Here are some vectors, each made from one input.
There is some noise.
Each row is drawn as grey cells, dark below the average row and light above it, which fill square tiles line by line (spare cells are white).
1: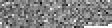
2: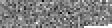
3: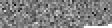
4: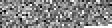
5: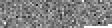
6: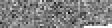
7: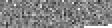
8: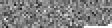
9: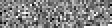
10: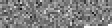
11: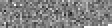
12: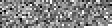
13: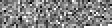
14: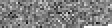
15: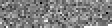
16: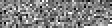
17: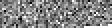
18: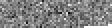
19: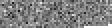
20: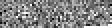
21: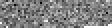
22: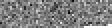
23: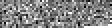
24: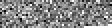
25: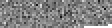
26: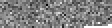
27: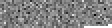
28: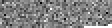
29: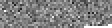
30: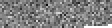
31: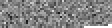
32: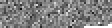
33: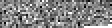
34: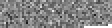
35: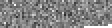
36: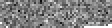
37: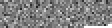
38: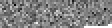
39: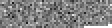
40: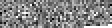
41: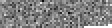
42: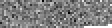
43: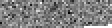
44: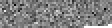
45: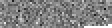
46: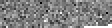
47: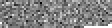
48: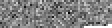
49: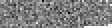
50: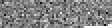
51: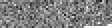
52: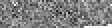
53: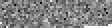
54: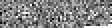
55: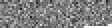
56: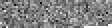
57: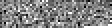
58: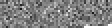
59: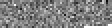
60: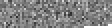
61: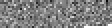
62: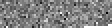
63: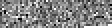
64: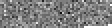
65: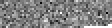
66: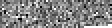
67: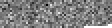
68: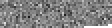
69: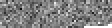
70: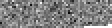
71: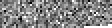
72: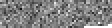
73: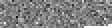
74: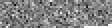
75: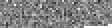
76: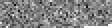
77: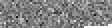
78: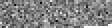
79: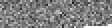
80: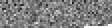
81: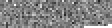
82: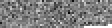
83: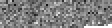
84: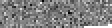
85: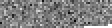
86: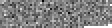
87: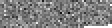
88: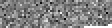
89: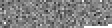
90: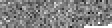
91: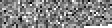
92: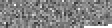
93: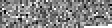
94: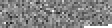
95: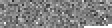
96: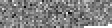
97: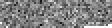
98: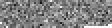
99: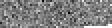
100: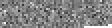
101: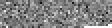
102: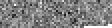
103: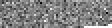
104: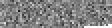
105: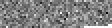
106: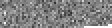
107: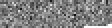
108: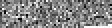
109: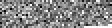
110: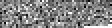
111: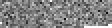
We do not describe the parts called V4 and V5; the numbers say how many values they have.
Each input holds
either a point on a 6-point line, four true/false values and a value of V4, or a value of V5.
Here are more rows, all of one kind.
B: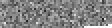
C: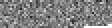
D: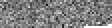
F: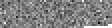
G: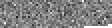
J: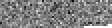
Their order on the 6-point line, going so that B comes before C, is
B, D, G, F, C, J.
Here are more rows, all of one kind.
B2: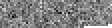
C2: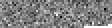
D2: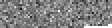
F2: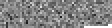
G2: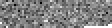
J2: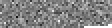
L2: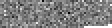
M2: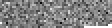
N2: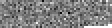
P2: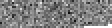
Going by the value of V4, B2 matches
L2, N2 and P2.
